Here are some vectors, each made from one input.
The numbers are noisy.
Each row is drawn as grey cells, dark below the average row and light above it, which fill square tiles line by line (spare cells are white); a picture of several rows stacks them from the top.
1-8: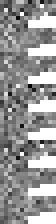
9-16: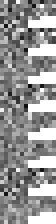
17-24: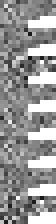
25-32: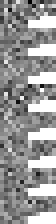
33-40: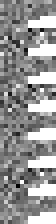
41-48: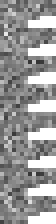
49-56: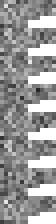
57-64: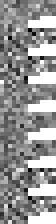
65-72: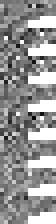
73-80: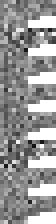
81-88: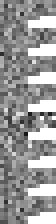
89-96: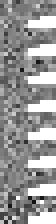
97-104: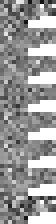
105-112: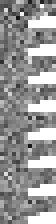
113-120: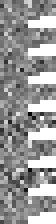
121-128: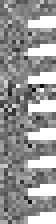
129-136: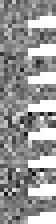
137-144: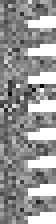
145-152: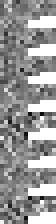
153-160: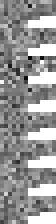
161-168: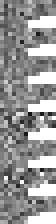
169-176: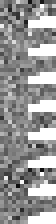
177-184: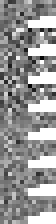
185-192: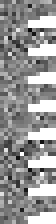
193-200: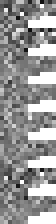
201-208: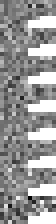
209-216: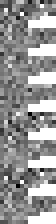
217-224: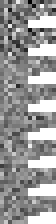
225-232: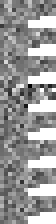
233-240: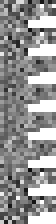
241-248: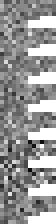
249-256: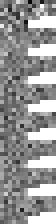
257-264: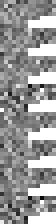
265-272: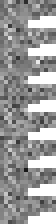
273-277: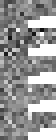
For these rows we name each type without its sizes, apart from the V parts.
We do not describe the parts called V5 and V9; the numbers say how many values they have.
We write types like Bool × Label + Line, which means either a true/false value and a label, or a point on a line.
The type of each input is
Bool × (Line + V9) + V5.
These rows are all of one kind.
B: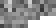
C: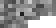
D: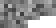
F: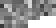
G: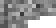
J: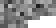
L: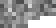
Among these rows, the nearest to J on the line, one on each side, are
C and F.
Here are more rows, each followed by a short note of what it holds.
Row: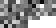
a value of V5
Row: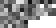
a value of V5
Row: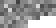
a true/false value and a value of V9
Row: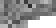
a true/false value and a value of V9
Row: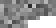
a true/false value and a value of V9
